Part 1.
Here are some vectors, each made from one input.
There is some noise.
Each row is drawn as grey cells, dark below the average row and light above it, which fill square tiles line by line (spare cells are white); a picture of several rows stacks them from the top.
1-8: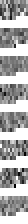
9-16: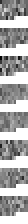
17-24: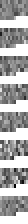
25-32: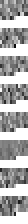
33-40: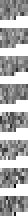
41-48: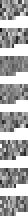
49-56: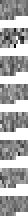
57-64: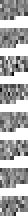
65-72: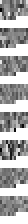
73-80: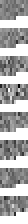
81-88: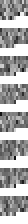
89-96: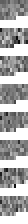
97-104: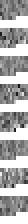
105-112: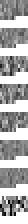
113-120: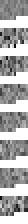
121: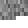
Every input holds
either a point on an 8-point line, or a node of an 11-node tree.
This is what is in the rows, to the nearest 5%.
About 30% of them hold a point on an 8-point line. The rest hold a node of an 11-node tree.
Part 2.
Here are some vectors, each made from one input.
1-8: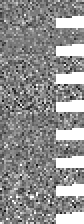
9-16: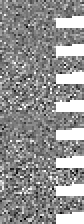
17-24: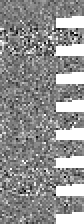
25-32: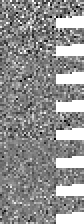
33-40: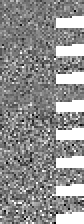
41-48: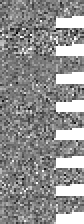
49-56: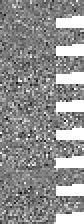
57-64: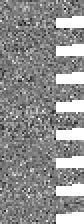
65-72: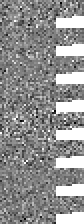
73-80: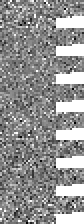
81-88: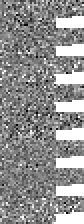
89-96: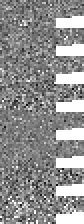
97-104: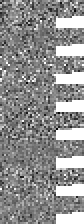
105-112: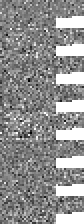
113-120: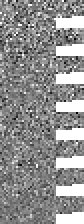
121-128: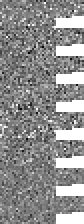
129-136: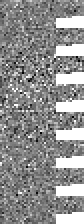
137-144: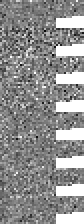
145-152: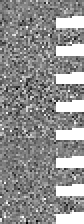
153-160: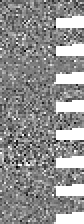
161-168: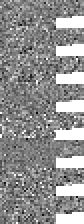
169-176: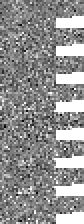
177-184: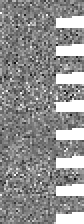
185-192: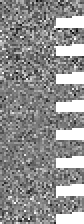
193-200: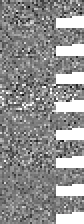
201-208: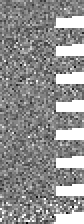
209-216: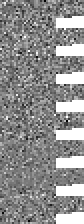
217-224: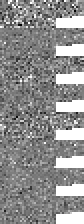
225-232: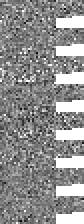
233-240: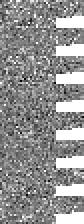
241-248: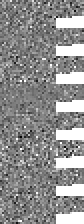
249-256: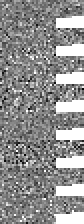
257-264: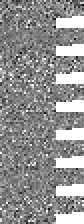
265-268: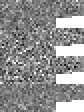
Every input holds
three true/false values, together with either a point on a 6-point circle, or a fixed value.
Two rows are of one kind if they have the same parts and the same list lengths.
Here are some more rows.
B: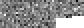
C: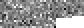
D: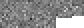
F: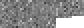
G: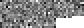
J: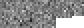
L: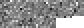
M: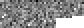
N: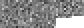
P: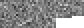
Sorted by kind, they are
B, D, F, J, M, N, P
C, G, L

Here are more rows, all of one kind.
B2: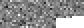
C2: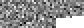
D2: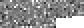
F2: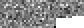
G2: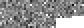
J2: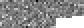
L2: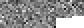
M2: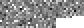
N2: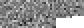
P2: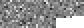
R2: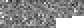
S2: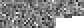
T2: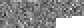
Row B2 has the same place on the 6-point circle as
D2, G2 and R2.
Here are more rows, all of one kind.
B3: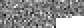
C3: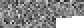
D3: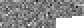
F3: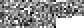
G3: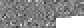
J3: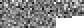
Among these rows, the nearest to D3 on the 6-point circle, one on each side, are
B3 and G3.
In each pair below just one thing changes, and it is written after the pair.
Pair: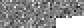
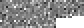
one of the three true/false values
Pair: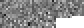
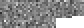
one of the three true/false values
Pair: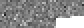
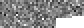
the place on the 6-point circle
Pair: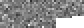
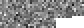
the place on the 6-point circle
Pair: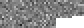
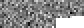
one of the three true/false values
